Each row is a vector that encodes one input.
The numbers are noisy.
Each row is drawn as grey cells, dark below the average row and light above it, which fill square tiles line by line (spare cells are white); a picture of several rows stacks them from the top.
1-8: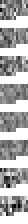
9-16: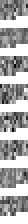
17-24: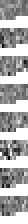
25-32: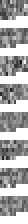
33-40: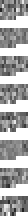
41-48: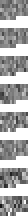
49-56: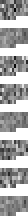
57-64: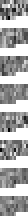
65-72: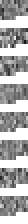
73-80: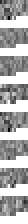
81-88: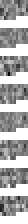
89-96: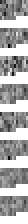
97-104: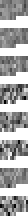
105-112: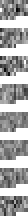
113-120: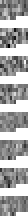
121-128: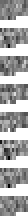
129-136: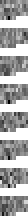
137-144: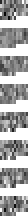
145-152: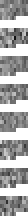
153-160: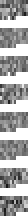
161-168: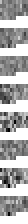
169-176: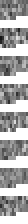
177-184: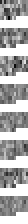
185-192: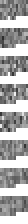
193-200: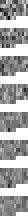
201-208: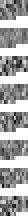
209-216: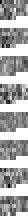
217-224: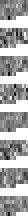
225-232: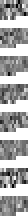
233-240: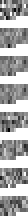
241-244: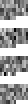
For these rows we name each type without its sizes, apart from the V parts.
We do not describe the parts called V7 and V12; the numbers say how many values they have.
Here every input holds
either a point on each of two lines, or four true/false values and a value of V7, or a value of V12.
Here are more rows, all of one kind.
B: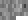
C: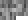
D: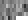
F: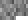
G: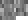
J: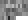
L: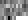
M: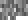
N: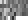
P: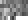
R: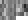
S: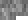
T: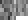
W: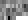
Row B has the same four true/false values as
D, L, M and N.
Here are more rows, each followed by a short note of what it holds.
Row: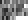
a point on each of two lines
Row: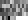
a point on each of two lines
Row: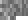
four true/false values and a value of V7
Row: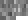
four true/false values and a value of V7
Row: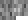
four true/false values and a value of V7
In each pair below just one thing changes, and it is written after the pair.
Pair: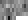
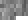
the value of V7
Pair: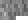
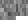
one of the four true/false values
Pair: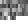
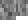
one of the four true/false values
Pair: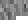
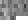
the value of V7
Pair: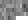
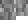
one of the four true/false values
